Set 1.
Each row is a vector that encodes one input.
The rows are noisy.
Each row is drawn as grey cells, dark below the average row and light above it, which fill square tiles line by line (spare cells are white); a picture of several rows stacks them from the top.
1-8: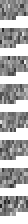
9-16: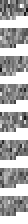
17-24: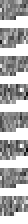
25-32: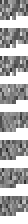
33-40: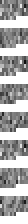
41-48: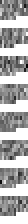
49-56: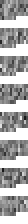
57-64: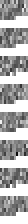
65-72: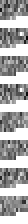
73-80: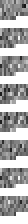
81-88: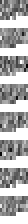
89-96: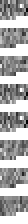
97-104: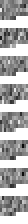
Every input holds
one of 4 labels, together with a list of up to two points on a 5-point line.
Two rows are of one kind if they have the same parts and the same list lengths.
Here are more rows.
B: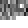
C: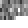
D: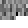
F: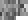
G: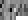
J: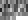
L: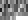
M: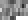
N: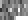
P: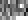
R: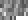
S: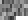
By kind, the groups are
B, J, L, P
C, F, M, N, R, S
D, G

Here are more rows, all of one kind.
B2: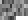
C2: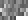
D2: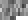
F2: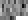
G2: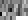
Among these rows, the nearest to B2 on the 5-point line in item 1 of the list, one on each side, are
C2 and D2.
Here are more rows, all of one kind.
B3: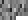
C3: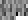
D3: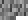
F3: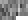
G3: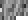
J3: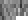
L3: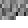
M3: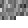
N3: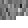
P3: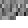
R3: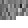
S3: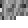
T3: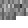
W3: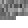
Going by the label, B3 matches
C3, D3, L3 and P3.
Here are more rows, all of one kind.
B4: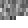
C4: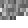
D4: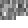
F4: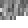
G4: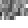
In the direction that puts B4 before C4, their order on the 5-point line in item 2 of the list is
B4, D4, F4, G4, C4.
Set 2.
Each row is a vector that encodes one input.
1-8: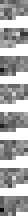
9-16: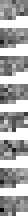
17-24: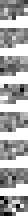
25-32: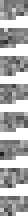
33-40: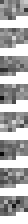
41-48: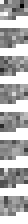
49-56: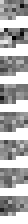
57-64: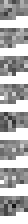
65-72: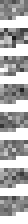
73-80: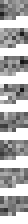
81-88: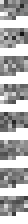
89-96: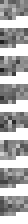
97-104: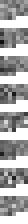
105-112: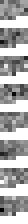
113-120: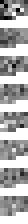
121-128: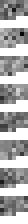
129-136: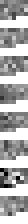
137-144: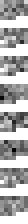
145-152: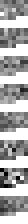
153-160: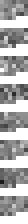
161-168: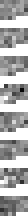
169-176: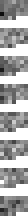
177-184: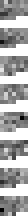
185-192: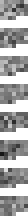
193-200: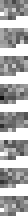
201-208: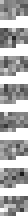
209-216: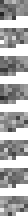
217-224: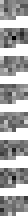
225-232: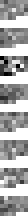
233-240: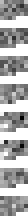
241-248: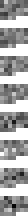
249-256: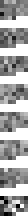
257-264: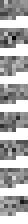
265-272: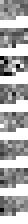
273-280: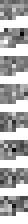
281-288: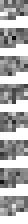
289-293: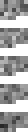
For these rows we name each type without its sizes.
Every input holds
a list of points on a circle.
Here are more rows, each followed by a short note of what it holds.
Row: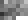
a list of two items
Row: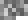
a list of one item
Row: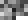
a list of one item
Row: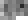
a list of two items
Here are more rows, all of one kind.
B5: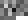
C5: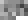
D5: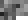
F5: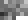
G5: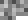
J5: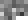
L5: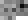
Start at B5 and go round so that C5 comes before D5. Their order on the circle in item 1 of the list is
B5, L5, C5, J5, G5, F5, D5.
